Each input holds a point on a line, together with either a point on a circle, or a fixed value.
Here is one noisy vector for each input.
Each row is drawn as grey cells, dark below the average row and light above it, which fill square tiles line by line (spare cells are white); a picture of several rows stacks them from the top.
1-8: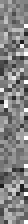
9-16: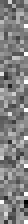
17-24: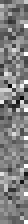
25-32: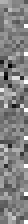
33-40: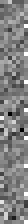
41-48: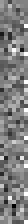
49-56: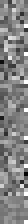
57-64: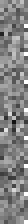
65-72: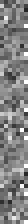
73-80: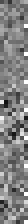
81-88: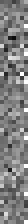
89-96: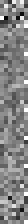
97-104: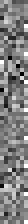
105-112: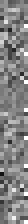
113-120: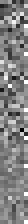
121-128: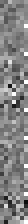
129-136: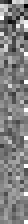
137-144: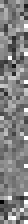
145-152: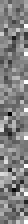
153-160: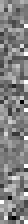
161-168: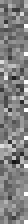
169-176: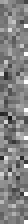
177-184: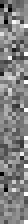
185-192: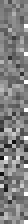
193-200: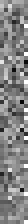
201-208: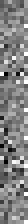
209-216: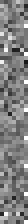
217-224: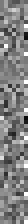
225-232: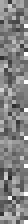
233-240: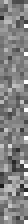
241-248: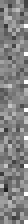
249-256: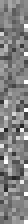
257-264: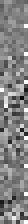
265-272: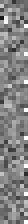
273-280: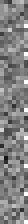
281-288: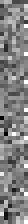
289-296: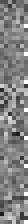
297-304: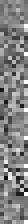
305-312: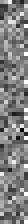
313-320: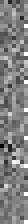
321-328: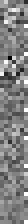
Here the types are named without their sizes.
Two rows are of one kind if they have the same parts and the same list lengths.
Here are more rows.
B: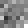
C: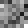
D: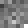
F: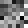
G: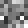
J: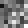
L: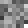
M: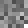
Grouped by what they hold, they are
B, F, L, M
C, D, G, J

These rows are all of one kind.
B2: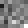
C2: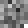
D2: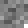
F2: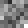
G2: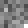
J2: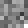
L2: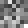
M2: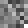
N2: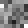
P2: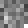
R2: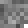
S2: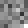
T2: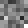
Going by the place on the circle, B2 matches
F2, N2 and S2.
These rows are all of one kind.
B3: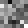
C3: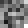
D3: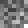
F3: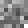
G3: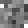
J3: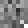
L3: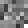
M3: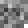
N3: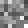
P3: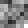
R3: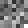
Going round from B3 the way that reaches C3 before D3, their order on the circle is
B3, N3, J3, L3, C3, P3, F3, G3, M3, D3, R3.
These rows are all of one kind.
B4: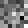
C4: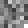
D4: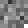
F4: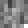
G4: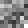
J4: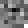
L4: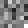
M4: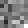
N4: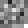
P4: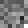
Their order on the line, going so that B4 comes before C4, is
P4, B4, J4, L4, F4, D4, N4, G4, M4, C4.
